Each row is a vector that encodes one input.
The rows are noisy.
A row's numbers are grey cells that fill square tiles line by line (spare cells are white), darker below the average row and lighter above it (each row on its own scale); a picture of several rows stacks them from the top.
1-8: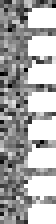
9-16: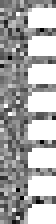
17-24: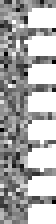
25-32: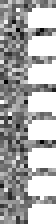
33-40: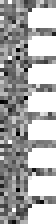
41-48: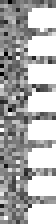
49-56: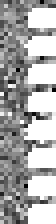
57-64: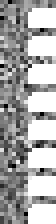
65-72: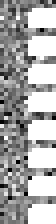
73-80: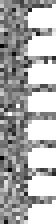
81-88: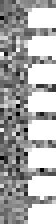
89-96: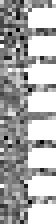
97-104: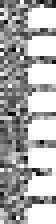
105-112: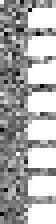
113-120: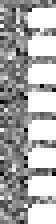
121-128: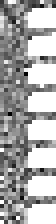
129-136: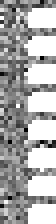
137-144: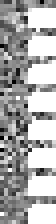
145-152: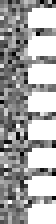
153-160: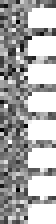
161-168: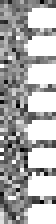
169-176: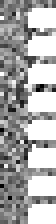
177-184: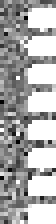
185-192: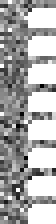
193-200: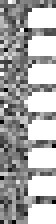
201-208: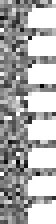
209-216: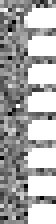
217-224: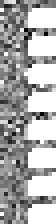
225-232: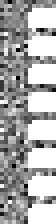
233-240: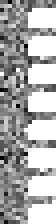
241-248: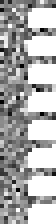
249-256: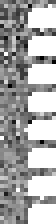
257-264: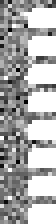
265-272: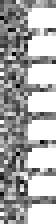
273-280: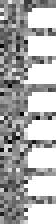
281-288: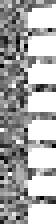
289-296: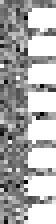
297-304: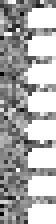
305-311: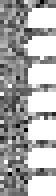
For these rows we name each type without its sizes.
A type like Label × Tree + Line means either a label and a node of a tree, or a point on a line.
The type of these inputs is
Bool × Bool × Bool × Label × Label.
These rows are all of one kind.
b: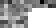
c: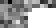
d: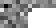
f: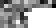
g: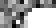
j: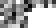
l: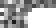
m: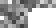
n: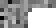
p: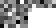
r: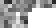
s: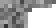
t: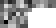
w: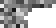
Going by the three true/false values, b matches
c, f and r.
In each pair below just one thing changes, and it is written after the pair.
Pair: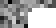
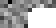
one of the two labels
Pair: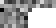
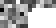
one of the two labels
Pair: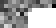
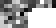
one of the two labels
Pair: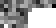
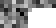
one of the two labels
